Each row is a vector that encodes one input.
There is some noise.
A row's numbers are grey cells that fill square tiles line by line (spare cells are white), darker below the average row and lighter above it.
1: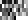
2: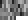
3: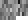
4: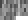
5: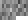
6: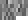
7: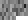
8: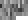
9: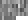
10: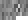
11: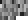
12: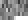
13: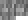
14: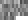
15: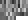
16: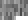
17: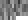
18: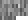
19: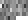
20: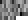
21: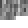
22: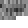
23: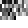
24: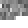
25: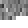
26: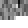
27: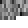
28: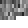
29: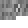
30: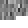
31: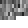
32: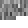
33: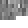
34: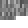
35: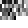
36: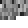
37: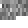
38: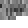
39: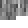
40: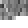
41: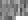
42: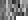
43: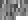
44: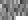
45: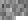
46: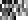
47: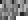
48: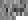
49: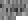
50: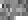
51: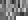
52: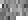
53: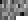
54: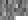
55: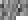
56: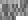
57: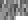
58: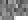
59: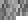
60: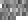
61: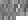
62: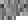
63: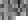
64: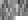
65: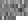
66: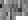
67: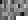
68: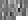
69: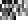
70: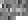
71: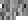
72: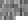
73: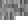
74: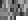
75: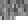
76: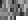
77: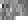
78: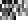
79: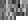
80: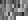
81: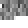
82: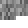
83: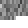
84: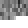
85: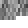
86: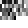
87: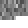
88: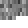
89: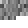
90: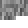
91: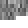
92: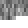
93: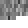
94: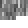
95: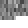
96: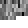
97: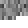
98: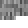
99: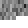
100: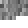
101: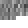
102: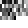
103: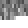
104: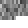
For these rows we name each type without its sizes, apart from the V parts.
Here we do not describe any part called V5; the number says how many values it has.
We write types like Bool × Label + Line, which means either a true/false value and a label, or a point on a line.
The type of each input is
List(Bool × V5).
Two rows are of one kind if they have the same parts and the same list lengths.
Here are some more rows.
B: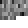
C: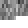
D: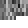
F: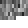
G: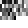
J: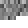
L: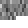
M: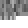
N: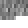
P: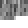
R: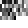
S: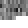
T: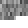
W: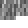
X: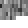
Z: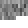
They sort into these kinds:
B, D, F
C, J, N, P, T, W, X, Z
G, R
L, M, S

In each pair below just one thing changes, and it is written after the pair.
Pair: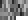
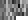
the true/false value in item 1 of the list
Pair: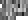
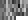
the value of V5 in item 1 of the list
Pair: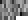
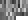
the true/false value in item 1 of the list
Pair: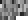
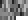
the value of V5 in item 1 of the list
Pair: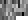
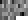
the true/false value in item 1 of the list
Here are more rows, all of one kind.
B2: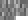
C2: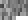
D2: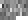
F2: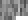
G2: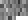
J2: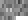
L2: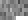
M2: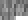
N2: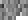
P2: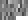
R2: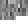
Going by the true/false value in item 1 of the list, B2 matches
F2, P2 and R2.
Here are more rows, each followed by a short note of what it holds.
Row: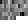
a list of one item
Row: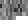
a list of two items
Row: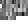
a list of one item
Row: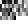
the empty list
